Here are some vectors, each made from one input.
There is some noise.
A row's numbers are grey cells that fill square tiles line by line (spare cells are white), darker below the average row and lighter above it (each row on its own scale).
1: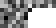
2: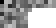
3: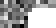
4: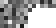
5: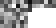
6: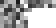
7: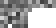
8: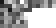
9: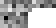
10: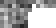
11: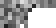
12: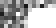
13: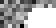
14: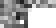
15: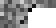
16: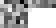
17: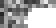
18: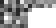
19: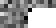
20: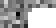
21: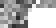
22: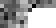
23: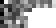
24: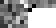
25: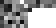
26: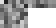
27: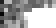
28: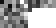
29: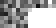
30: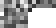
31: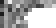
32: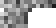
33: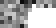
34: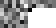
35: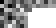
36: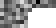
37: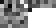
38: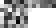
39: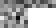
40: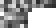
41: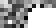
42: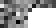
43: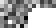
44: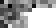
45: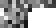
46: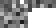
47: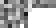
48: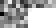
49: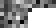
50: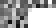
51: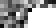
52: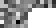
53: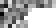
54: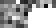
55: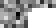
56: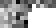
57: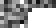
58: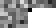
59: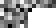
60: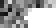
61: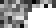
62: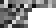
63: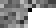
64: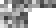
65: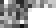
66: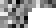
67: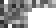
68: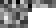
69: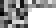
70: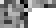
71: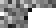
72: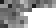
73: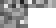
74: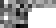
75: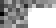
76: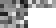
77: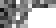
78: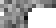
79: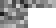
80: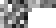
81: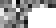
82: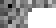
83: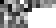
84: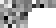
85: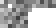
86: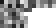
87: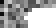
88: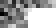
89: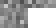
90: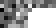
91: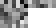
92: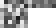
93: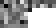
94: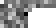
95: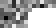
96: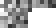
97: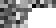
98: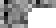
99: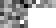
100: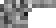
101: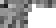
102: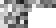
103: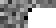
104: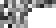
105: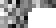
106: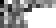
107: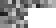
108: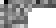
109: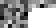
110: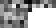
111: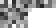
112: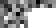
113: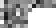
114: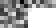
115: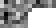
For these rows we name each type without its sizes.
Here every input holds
either a point on a circle and a true/false value, or a fixed value.
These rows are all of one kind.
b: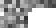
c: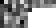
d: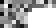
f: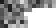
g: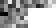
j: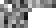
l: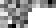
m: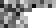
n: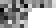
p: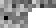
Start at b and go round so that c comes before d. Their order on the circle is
b, m, j, n, c, l, d, p, g, f.
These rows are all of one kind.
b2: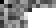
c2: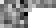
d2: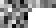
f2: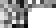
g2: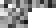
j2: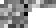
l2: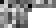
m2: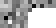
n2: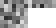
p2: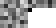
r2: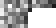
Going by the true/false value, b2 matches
f2 and l2.
